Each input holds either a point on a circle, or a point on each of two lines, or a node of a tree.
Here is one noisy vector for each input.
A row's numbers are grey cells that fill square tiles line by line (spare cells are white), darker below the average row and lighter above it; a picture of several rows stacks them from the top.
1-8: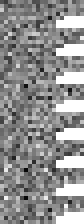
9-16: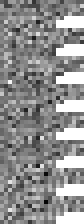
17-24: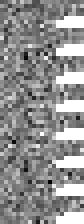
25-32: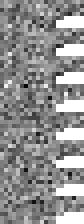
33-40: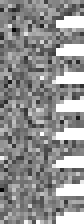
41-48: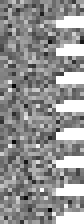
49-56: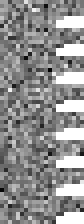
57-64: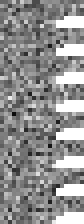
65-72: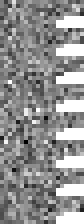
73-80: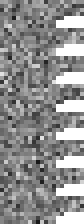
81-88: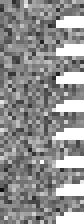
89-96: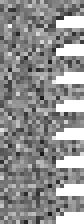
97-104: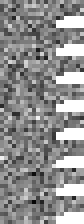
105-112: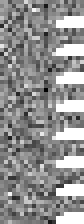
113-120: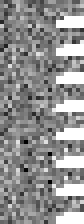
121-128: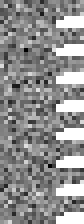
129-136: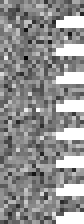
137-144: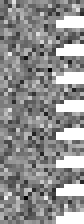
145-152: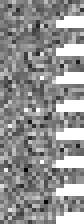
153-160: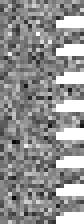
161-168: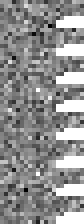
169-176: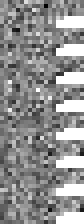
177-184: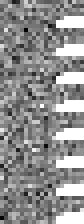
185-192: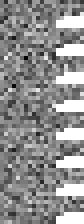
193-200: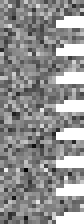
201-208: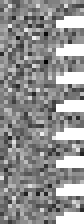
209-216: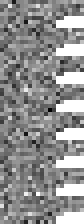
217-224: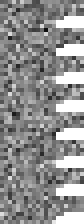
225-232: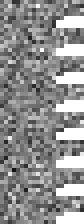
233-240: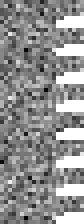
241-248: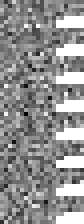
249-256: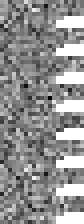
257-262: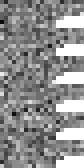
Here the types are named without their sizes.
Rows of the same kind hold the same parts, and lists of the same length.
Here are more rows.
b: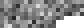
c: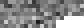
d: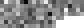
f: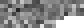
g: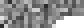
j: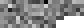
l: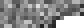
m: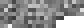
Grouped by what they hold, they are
b, j, l, m
c, f
d, g

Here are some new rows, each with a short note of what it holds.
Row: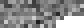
a node of a tree
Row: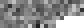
a node of a tree
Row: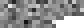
a point on each of two lines
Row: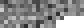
a node of a tree
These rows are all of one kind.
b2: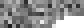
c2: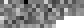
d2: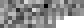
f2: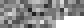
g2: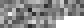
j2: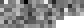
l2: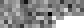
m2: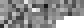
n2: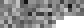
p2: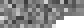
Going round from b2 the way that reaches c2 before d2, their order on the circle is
b2, n2, l2, j2, c2, p2, m2, d2, g2, f2.
